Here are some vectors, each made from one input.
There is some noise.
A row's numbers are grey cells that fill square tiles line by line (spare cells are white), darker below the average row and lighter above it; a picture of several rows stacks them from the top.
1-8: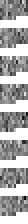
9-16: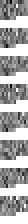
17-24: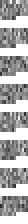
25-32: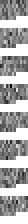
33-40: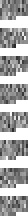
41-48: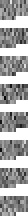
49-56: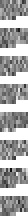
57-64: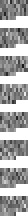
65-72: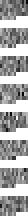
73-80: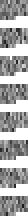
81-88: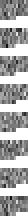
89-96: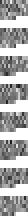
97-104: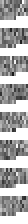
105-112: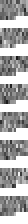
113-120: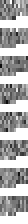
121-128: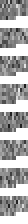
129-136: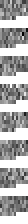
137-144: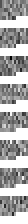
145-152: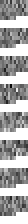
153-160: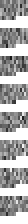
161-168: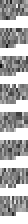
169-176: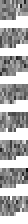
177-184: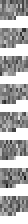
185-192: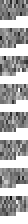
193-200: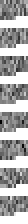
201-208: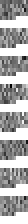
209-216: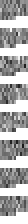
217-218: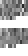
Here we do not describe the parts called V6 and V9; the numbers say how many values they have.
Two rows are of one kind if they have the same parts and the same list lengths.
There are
2 kinds of row.
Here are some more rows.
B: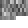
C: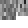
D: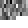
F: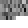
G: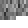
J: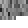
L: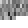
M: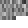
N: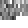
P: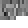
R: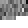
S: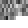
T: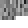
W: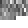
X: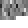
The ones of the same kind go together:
B, D, G, J, M, P, W, X
C, F, L, N, R, S, T

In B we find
a point on a 7-point line, a point on an 8-point line and a value of V9.
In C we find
a point on a 4-point line, a point on an 8-point line, a value of V6 and a value of V9.
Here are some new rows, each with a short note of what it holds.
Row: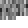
a point on a 7-point line, a point on an 8-point line and a value of V9
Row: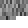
a point on a 7-point line, a point on an 8-point line and a value of V9
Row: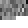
a point on a 4-point line, a point on an 8-point line, a value of V6 and a value of V9
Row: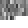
a point on a 4-point line, a point on an 8-point line, a value of V6 and a value of V9
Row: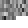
a point on a 7-point line, a point on an 8-point line and a value of V9
